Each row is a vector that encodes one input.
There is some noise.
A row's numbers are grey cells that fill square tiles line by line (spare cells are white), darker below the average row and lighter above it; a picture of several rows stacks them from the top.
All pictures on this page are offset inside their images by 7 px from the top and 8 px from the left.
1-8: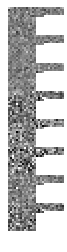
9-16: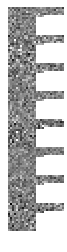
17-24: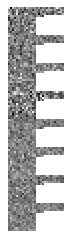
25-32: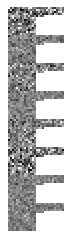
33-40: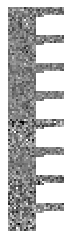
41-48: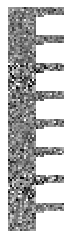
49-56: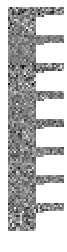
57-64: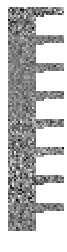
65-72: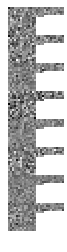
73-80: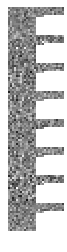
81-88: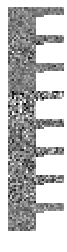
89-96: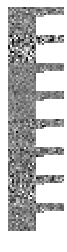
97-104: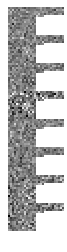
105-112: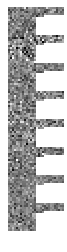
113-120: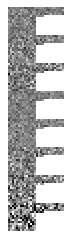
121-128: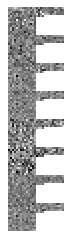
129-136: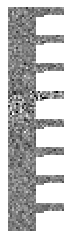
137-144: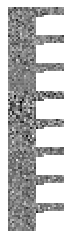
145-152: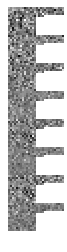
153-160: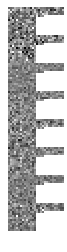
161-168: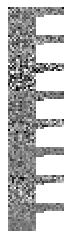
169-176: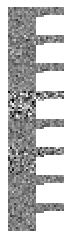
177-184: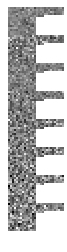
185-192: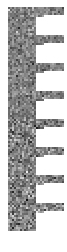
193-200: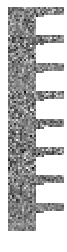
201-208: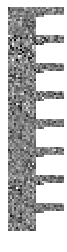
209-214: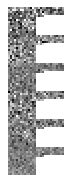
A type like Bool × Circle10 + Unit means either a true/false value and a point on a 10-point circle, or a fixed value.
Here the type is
Circle15 × (Tree8 + Unit) + Line8.
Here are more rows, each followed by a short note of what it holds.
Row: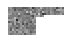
a point on a 15-point circle
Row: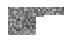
a point on a 15-point circle and a node of an 8-node tree
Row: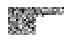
a point on an 8-point line
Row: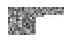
a point on a 15-point circle and a node of an 8-node tree
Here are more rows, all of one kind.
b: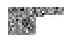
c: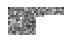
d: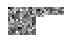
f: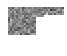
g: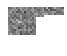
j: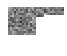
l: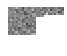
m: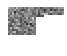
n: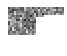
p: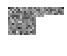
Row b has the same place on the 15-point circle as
f, g and m.
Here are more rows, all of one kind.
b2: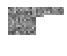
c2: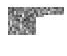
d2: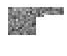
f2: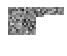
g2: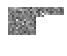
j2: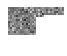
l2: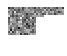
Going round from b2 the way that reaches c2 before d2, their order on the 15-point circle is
b2, c2, j2, l2, g2, f2, d2.
